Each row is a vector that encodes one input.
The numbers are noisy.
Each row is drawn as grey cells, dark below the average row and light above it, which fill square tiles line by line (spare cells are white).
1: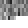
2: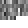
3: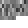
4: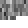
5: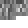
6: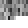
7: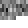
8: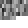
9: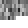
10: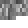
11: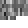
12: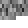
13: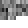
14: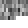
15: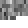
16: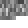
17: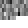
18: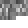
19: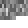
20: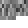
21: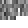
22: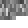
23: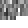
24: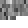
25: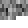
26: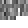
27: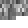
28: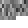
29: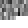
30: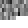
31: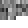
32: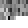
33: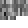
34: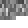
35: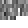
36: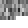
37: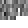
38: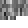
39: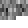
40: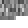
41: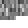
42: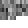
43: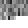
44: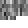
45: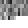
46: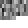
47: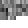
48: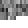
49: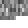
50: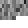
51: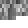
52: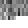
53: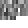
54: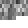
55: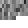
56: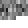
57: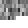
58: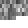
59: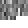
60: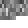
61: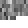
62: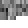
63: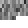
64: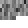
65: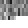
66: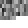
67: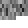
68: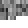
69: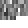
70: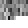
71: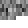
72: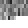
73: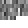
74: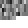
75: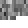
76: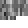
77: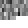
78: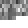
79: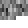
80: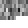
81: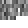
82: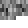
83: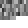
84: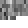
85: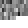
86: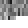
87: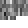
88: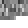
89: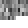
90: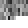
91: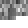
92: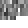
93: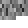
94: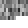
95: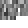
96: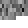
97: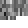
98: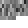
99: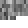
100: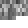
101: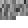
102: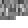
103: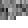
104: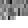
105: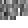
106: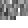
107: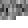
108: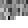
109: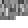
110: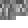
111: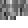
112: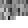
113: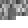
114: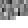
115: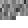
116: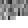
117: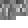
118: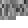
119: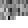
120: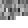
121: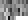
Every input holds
a point on a 9-point line and a true/false value.
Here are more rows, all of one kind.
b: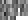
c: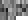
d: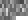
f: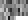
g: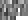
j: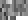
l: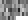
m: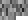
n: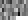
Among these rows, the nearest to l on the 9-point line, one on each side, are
f and j.
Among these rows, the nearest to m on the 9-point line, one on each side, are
f and n.
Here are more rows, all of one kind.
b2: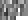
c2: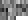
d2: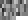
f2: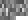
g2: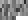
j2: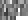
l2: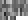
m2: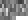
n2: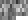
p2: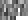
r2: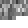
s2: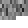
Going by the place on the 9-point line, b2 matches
j2, n2, p2 and r2.
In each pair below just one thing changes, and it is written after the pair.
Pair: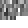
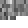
the place on the 9-point line
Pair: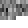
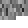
the place on the 9-point line
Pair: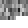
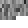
the true/false value
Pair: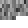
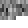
the place on the 9-point line
